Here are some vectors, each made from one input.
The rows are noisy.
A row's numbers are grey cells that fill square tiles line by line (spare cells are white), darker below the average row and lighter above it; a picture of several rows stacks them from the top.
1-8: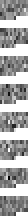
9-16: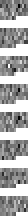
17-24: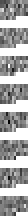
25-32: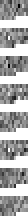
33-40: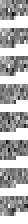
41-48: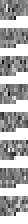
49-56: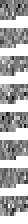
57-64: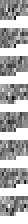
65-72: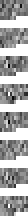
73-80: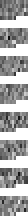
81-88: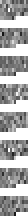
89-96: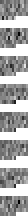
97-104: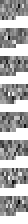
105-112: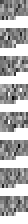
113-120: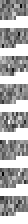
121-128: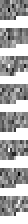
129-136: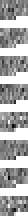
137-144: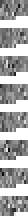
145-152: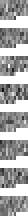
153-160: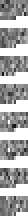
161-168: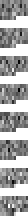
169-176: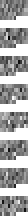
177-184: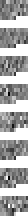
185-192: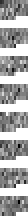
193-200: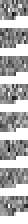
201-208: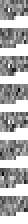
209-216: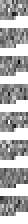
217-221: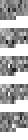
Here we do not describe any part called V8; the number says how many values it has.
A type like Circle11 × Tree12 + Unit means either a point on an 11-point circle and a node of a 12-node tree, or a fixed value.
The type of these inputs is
Line9 × List3(Line4) × V8.
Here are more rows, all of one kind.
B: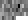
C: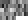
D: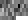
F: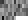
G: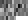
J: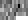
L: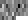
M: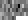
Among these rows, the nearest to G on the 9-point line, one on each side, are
D and F.
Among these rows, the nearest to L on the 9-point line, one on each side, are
F and J.
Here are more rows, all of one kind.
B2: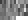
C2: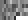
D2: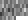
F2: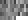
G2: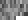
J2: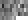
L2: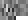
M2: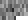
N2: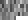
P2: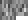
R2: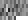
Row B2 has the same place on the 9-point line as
C2 and F2.
